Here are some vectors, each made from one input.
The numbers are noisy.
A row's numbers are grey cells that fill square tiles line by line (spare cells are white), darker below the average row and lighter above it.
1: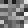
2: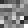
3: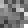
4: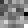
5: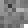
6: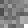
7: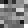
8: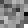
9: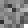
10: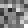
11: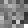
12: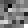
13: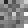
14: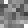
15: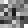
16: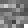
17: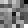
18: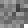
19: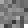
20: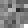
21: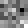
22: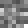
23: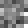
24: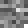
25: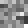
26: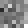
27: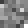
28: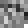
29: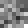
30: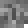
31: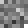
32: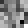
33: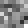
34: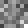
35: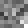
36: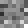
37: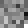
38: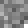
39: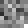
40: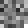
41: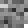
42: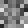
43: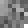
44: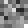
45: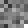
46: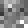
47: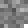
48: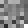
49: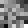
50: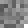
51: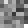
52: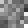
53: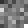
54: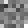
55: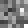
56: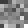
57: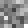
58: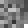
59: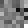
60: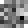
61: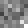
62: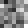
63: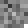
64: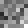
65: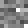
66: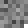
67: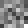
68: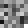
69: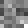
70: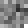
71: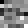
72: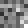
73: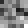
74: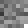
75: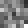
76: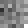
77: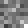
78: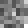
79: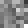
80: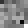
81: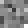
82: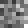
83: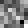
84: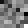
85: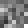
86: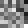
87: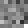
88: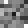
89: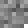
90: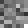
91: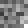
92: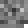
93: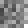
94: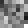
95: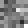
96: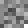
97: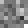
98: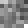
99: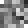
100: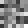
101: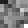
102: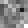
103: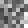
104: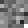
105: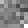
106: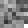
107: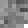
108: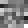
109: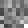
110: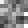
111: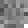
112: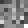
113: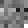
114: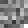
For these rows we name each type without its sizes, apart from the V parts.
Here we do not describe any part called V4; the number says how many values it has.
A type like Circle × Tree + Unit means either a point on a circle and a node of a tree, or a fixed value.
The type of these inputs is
Line × List(Bool × V4).
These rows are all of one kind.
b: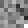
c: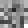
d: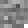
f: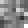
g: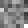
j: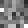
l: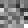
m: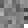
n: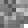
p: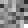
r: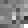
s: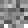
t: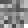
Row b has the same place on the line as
c, d, l and m.
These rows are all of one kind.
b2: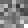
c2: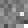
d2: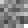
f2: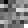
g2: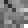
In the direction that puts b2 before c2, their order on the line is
g2, f2, b2, c2, d2.
